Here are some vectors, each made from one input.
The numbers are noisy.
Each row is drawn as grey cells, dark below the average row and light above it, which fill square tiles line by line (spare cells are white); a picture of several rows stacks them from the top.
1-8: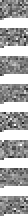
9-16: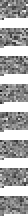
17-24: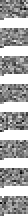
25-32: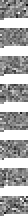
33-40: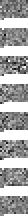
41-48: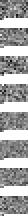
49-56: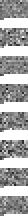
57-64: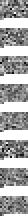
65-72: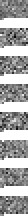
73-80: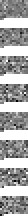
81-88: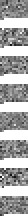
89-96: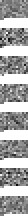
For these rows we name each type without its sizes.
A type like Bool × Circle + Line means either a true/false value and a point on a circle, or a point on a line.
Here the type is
Label + Line + Tree.
